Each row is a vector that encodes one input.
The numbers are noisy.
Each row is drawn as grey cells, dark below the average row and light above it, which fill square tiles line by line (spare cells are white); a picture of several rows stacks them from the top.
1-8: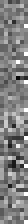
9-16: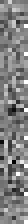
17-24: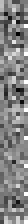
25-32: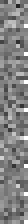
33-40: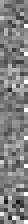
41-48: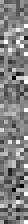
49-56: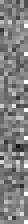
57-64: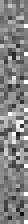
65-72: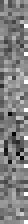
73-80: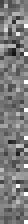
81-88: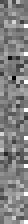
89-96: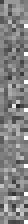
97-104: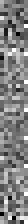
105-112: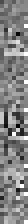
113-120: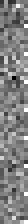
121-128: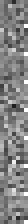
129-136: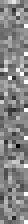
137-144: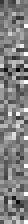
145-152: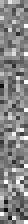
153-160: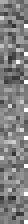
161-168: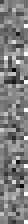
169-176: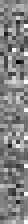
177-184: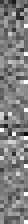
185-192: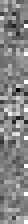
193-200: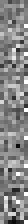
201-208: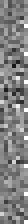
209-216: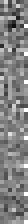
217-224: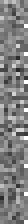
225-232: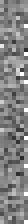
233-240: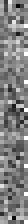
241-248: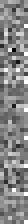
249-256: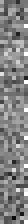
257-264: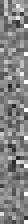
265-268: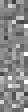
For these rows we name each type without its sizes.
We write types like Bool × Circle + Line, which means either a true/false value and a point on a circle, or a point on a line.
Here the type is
Circle + List(Line).
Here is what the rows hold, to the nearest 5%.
About 20% of them hold a point on a circle. The rest are lists of points on a line.
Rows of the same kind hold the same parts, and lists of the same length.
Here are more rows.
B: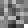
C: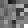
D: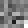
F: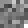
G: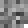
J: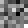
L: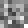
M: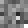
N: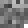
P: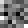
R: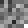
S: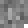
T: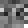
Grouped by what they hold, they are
B, P
C, M, S
D, G, J, L, R, T
F, N

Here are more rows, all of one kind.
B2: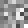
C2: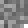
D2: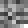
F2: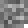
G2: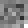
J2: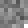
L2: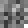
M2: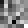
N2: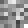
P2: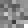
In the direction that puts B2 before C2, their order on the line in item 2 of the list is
B2, P2, C2, M2, F2, D2, G2, N2, J2, L2.
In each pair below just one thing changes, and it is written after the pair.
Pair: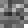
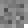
the place on the line in item 1 of the list
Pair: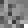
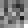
the place on the line in item 1 of the list
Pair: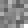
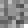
the place on the line in item 1 of the list
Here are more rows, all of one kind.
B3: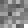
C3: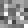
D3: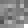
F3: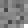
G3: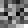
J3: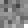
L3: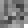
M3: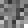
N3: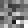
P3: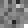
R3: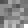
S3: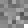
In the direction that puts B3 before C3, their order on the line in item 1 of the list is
S3, J3, F3, L3, N3, B3, R3, G3, P3, D3, C3, M3.
